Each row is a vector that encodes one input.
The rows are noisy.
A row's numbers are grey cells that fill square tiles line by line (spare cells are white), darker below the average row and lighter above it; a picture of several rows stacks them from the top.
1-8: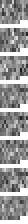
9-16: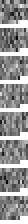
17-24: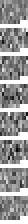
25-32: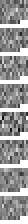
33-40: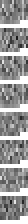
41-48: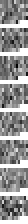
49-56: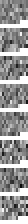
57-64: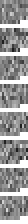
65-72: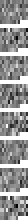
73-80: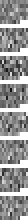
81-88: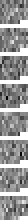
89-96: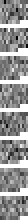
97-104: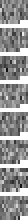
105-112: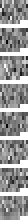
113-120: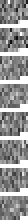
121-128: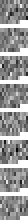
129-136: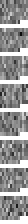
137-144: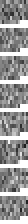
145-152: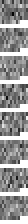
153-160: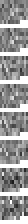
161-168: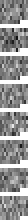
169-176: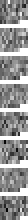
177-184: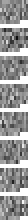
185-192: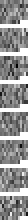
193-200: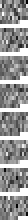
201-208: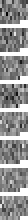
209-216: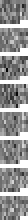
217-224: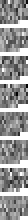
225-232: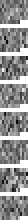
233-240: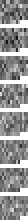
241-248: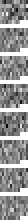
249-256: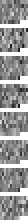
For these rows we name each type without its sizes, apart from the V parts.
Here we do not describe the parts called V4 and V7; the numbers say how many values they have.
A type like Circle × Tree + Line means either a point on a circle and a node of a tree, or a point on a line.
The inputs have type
(Bool × Bool × Bool + Circle) × (Circle × V4 + V7).
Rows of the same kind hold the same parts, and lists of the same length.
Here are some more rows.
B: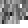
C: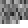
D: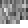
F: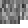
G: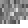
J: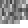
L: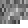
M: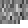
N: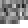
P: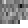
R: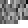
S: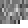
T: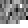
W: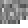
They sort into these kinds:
B, C, T
D, J
F, N, R
G, L, M, P, S, W

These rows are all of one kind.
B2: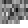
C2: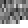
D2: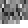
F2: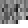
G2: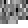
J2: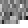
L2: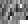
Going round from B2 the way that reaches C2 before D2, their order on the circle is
B2, C2, D2, J2, F2, G2, L2.
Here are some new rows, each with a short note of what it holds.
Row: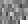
a point on a circle, three true/false values and a value of V4
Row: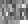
three true/false values and a value of V7
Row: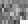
a point on a circle, three true/false values and a value of V4
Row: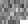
a point on a circle, three true/false values and a value of V4
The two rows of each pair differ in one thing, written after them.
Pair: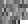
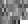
the value of V4
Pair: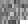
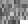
the value of V4
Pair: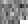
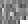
the place on the circle
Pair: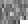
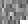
the value of V4
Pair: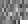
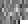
the value of V4
